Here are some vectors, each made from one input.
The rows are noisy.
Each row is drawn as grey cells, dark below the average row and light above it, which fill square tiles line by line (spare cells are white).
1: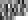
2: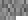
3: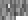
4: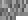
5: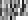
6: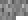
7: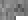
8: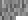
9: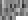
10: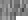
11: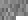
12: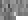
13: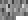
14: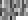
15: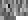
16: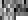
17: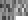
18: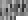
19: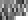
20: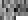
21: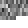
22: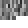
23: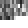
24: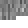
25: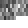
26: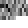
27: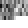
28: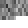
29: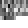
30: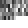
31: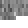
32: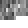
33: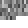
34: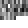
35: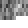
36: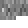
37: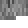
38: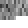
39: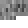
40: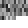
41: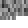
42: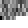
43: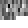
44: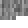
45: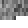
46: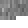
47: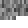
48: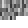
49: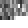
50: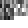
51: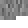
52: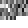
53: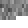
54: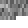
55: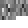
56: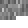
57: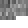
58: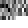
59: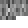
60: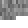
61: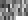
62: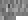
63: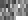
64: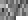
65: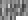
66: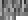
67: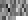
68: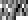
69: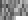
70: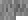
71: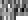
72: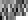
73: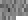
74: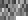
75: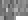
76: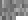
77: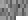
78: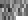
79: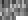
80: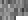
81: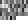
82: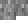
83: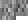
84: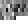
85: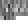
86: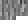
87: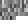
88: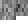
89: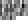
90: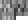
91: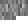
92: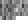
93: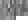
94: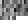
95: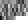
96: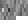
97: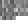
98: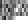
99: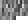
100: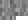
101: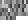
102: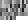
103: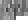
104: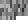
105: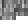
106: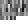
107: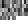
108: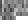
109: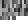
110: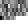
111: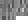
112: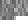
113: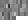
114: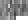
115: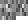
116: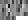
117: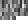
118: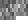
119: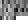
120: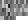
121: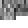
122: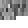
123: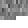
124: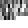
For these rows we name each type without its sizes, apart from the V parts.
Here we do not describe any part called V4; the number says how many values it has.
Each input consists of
a list of items, each a true/false value and a value of V4.
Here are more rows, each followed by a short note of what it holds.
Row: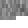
a list of three items
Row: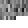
a list of one item
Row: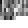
a list of one item
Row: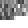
the empty list
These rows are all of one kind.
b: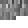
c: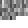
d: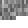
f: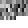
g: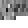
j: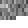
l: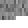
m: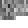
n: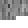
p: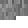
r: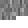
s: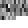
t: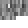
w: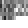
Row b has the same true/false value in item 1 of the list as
j, p and t.
